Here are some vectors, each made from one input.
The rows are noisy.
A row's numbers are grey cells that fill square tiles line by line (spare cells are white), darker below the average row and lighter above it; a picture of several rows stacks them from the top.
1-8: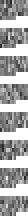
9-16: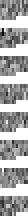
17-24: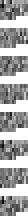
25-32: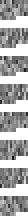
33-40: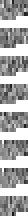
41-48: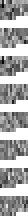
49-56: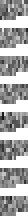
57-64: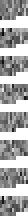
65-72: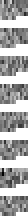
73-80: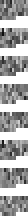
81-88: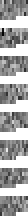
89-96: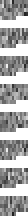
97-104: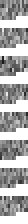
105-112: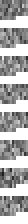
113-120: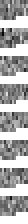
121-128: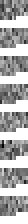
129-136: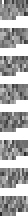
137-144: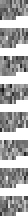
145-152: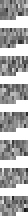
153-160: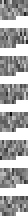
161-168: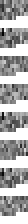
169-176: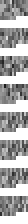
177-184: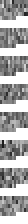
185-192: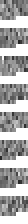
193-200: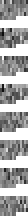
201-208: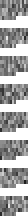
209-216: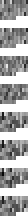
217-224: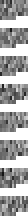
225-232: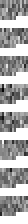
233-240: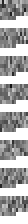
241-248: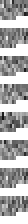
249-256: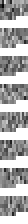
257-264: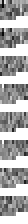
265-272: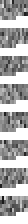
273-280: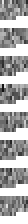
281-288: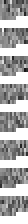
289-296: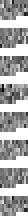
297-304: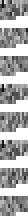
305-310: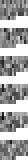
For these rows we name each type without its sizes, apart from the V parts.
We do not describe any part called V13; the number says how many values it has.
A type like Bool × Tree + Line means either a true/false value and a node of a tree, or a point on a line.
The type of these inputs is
Bool × (Line + V13).
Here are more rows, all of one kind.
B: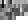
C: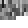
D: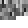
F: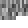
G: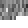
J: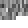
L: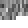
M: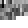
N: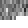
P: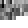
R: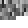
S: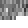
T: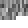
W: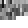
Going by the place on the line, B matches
J, M and T.
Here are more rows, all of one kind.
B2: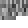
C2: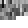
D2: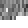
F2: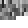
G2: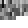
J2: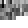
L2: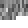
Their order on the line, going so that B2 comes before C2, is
B2, F2, G2, C2, J2, L2, D2.
